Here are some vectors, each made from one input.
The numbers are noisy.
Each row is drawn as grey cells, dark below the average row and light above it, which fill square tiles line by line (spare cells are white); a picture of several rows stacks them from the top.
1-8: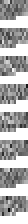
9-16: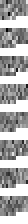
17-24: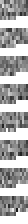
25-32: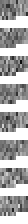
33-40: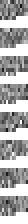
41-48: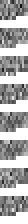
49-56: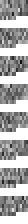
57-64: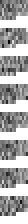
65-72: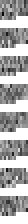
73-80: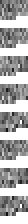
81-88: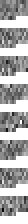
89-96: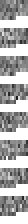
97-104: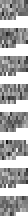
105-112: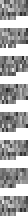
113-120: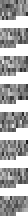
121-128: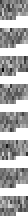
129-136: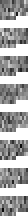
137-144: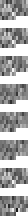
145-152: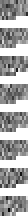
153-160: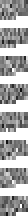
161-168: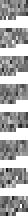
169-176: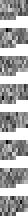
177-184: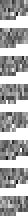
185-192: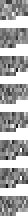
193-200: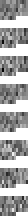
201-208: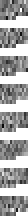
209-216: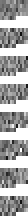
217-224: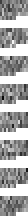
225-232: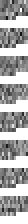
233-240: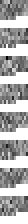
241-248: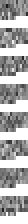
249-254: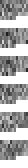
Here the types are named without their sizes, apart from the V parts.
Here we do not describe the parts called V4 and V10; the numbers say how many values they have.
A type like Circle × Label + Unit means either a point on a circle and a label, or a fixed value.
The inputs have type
Bool × V10 + (Tree + Unit) × V4.
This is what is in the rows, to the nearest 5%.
About 40% of them hold a true/false value and a value of V10. The rest hold a value of V4, together with either a fixed value, or a node of a tree.
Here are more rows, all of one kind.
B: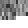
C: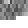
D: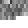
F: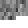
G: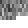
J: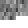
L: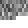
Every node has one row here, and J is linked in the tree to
B, C and D.
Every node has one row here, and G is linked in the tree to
B.
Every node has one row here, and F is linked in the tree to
C.
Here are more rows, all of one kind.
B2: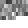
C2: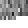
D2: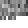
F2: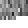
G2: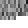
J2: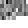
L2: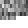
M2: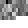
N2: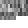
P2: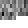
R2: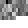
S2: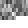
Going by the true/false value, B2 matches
J2, M2, R2 and S2.
